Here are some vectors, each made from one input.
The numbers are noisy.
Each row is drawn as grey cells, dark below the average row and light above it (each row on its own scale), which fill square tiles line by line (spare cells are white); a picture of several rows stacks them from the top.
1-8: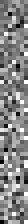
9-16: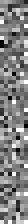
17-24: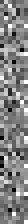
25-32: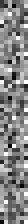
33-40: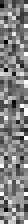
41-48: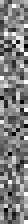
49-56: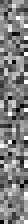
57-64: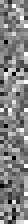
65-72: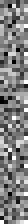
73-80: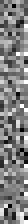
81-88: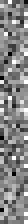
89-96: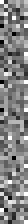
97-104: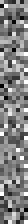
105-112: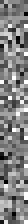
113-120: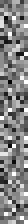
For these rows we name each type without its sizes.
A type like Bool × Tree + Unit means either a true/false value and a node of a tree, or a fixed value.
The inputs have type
Label × (Label + Line).
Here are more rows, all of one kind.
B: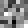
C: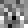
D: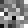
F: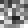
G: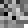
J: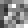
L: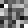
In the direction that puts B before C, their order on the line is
B, F, J, G, C, D, L.
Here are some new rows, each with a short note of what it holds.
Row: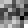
two labels
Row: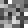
two labels
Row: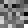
two labels
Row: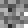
two labels
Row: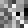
a label and a point on a line
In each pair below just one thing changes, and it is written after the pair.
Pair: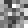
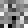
the place on the line
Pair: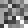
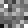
the label
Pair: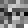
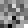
the label
